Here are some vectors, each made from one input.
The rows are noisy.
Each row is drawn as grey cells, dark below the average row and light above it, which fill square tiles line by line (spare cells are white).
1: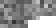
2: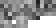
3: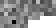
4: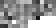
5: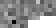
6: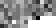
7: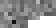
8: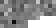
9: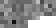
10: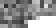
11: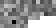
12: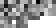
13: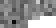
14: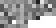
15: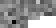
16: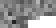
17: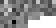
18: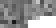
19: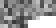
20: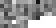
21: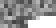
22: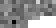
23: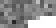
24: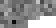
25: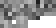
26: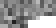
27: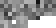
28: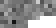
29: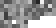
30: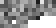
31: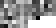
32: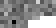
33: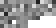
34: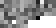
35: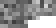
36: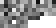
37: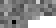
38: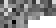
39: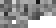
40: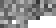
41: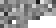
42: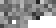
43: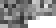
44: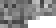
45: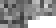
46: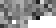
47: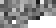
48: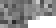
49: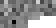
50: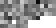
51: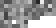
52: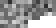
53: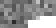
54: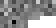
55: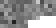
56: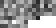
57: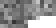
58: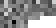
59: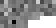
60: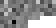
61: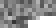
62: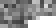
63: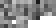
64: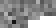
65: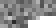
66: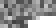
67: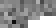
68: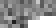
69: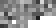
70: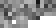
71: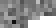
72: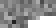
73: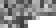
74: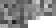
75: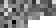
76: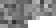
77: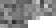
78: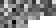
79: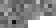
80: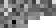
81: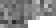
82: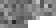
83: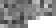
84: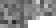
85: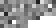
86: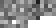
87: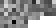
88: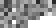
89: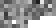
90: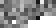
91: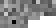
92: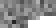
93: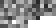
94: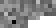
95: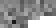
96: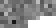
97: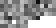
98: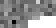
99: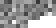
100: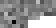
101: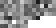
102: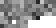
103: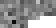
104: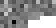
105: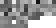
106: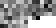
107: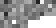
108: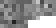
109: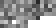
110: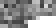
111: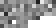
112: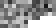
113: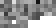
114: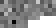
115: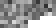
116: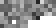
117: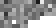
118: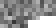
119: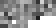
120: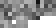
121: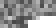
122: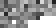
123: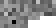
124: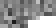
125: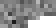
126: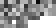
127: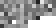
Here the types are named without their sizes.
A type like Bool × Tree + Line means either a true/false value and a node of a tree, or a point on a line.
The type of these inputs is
Bool × Line + Label.
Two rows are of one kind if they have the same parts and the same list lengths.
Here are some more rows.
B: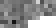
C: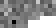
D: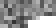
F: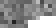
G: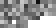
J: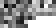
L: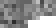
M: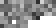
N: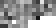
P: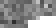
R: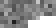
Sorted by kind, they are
B, C, D, F, J, L, P, R
G, M, N

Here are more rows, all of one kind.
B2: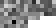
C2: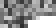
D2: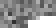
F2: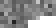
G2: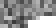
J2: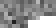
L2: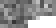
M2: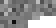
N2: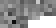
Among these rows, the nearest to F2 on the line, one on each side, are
D2 and L2.
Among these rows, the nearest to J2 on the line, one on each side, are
L2 and M2.
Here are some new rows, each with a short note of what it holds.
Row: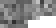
a point on a line and a true/false value
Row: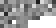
a label
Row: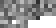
a label
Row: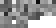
a label
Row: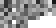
a label
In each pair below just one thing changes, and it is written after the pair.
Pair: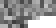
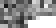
the true/false value
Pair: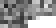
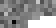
the place on the line
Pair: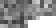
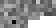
the true/false value
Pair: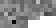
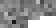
the place on the line
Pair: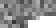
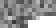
the place on the line
